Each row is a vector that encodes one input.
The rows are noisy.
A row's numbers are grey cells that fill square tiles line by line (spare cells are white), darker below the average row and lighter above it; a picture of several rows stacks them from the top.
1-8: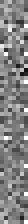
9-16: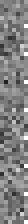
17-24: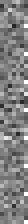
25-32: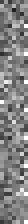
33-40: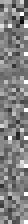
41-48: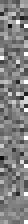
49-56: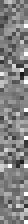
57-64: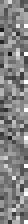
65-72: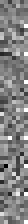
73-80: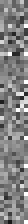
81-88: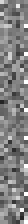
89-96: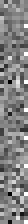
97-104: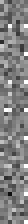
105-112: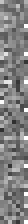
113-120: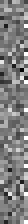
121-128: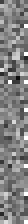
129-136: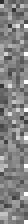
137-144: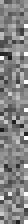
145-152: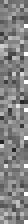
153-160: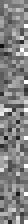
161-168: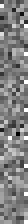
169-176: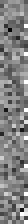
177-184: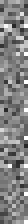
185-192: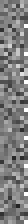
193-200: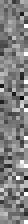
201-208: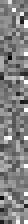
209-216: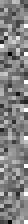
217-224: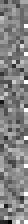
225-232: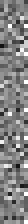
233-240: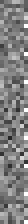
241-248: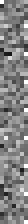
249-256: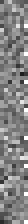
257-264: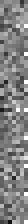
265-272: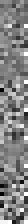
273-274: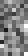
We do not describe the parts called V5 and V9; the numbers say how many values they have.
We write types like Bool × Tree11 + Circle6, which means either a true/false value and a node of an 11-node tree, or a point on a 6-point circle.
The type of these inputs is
(Bool × Bool × Bool + V5) × Line8 + Line7 + V9.
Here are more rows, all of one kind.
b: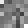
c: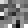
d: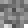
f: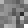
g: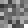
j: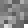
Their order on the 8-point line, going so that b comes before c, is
g, d, b, f, j, c.
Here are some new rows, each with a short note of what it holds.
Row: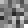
a point on an 8-point line and a value of V5
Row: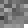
a value of V9
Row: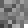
a point on a 7-point line
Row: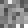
a point on a 7-point line
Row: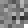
a value of V9
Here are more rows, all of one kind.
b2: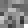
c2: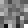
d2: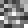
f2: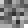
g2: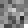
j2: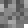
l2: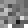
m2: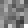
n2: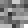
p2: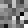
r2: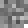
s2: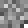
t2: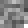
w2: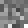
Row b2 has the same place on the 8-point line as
g2, n2 and t2.
